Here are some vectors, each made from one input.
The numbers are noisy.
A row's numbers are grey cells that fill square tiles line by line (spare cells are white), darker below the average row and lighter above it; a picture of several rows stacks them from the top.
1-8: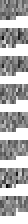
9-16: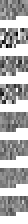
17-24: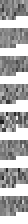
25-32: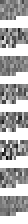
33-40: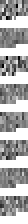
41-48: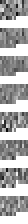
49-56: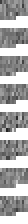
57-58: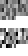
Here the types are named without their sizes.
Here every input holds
a point on a circle and a true/false value.
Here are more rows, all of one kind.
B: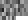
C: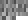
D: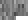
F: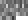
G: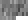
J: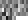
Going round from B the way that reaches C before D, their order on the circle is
B, J, C, D, G, F.
